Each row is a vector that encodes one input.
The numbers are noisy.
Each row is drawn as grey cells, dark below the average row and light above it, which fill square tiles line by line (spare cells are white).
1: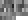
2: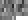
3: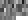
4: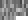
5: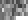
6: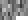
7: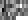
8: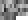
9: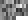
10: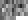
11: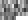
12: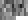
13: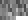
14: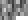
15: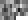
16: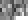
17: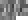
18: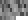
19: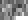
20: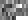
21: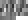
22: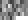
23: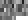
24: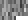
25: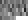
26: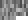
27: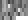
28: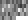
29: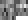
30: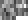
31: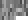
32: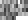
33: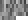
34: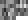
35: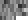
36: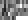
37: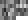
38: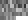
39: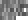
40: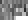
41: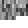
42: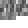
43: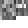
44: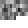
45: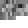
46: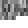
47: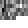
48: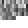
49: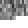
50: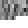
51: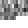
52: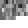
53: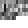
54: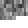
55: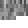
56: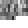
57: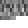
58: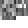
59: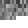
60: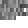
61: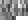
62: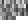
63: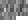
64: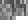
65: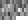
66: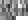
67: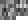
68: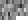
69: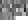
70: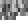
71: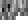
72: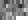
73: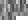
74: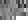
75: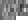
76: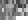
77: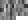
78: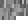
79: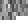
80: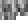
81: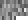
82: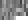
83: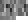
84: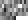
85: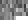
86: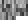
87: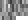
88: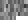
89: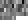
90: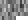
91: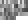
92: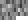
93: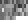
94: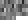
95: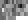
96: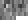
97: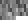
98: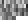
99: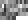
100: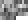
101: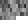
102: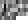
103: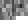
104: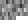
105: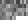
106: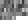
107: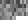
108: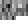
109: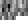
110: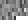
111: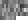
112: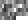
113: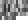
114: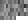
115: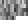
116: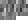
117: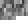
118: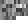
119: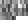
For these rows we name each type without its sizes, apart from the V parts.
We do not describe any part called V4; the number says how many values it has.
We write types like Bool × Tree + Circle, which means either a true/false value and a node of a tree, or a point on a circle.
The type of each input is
(Bool × Bool × Bool + Line × List(V4)) × Circle.
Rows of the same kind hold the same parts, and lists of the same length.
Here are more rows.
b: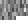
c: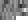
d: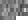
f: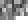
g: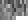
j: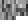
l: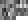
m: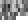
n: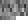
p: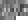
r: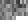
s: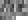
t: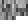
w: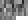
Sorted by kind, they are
b, c, d, f, p, s, w
g, r
j, l, m, t
n

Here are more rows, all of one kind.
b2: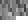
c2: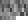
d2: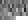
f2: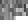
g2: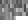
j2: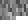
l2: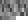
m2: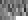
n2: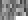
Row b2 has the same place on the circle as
d2, j2 and m2.
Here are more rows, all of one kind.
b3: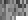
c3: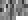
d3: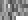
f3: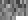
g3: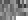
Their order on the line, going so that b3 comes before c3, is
b3, g3, f3, d3, c3.
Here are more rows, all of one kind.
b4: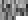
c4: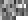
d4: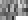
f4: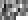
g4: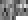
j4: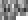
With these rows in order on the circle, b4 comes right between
c4 and f4.
